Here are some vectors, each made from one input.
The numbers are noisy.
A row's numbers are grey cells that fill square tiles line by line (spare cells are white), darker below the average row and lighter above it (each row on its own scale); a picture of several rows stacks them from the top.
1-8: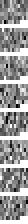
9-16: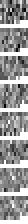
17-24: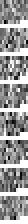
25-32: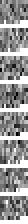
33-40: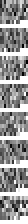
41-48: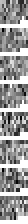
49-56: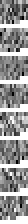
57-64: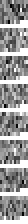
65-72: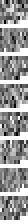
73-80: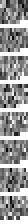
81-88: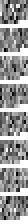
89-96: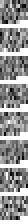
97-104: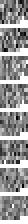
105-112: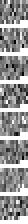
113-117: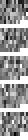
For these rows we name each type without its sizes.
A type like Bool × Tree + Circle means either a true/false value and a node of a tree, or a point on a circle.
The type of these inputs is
Label × Label × (Tree + Unit).
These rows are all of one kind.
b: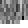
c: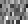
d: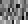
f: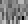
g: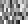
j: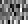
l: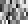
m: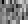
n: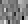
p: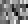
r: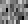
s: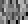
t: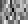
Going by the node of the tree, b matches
d and r.
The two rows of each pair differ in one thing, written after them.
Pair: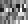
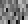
the node of the tree
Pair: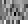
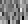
one of the two labels
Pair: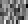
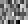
one of the two labels
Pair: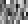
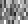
the node of the tree
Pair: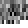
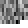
the node of the tree
